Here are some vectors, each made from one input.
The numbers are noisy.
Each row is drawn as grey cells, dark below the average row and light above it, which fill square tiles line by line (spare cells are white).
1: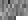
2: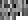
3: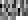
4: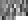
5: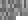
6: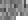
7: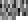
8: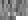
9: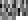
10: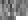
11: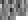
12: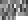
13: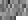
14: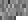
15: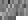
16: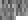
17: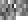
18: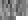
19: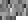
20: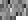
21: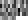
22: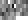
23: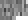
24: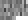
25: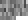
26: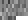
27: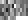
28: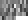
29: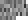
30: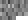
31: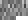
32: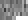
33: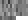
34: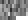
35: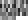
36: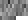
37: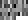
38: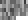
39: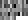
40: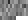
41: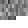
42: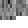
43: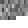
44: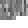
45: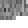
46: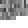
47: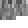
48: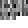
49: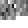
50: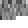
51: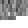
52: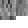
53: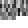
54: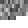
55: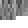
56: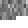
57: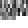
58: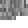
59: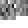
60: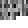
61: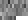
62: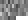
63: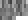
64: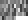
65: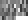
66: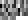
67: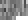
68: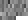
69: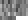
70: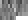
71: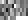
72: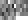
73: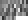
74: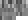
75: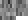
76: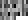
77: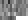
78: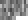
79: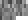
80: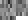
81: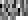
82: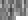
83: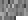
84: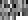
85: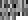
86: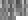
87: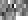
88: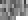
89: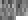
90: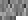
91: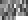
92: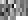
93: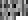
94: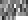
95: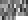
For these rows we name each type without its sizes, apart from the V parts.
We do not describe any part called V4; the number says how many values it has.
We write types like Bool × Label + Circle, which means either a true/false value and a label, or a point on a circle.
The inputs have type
Bool × Line + V4.
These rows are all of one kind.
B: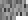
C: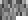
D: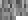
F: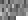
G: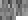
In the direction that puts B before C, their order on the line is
B, D, C, G, F.
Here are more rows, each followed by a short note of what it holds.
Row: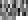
a value of V4
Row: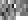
a value of V4
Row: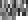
a value of V4
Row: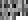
a value of V4
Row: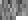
a point on a line and a true/false value
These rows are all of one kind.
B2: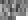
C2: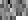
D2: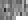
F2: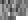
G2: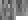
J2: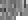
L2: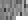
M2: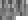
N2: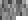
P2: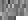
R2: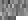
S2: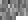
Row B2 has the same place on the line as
C2, F2, P2 and R2.
